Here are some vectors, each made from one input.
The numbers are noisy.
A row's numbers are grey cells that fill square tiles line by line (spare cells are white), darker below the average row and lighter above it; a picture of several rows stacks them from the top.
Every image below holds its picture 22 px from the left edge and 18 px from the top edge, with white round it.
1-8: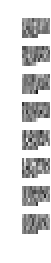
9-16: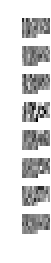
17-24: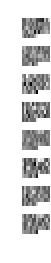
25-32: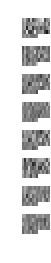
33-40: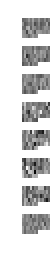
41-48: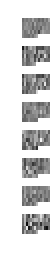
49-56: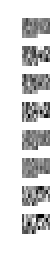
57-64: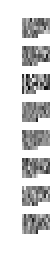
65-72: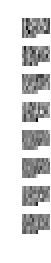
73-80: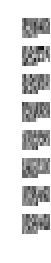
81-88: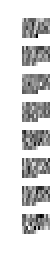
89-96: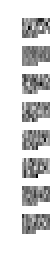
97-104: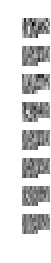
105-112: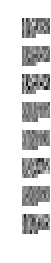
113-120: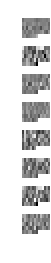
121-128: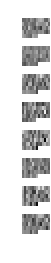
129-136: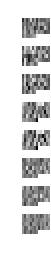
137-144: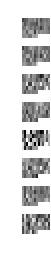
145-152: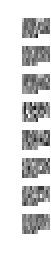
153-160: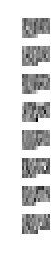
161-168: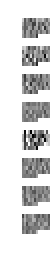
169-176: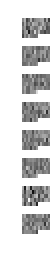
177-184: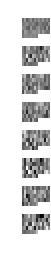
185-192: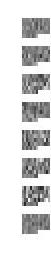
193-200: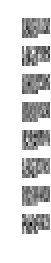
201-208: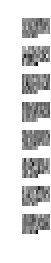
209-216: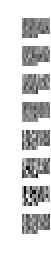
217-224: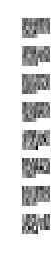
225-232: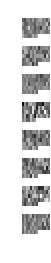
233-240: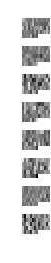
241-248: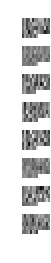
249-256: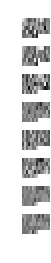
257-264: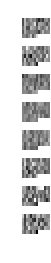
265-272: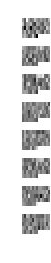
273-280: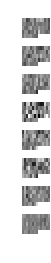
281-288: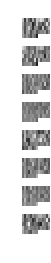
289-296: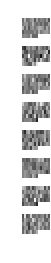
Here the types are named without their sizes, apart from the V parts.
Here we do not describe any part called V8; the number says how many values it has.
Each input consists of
a list of items, each a true/false value and a value of V8.
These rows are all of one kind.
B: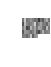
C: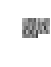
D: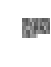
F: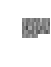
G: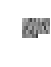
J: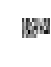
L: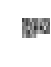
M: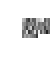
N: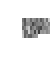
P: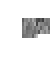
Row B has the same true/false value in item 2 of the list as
C, M and N.
